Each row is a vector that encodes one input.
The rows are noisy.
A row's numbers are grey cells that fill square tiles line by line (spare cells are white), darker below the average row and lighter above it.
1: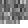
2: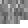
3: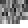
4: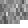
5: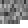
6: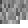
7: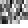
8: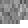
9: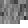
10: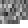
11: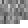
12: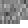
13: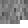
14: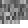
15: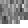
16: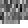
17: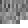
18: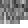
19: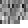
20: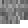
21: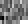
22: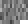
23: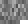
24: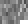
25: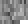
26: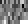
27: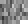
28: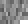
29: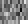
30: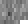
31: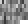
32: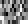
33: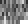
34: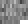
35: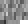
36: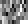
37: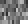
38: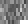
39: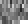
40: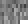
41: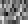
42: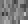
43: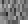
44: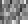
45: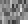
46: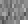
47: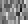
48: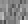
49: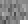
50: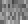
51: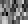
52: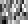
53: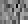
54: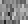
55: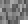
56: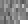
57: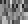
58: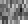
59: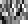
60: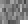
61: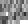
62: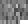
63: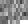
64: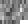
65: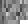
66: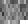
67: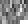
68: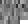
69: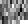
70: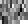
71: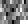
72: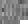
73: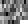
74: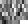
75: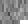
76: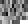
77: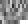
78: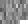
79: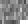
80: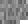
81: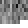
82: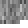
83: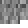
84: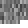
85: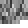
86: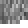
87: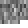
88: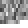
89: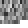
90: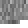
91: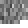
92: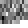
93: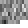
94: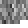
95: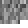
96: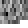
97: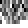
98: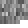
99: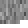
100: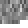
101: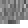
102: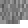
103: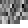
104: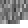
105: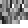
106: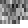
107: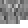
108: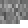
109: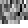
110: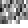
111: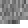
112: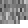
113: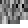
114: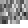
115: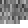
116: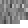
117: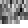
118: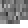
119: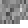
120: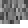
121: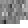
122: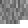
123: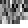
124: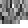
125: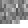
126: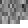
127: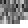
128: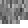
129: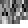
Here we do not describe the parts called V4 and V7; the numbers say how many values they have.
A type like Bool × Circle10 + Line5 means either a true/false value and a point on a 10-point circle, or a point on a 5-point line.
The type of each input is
((Bool × Bool × Bool + Unit) × V7 + V4) × Tree9.
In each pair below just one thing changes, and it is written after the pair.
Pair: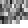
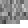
the node of the tree
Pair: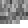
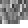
the node of the tree
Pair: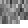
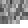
the node of the tree
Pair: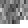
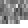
the node of the tree
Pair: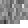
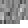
the value of V7
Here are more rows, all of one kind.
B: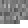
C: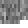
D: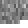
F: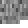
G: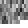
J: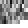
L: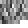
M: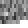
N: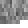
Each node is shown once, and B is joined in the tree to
G and J.
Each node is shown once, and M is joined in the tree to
C.
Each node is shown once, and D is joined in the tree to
N.
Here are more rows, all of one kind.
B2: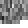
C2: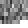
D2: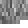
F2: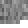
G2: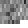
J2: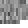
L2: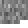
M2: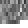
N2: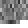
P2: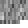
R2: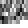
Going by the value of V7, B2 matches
F2 and P2.
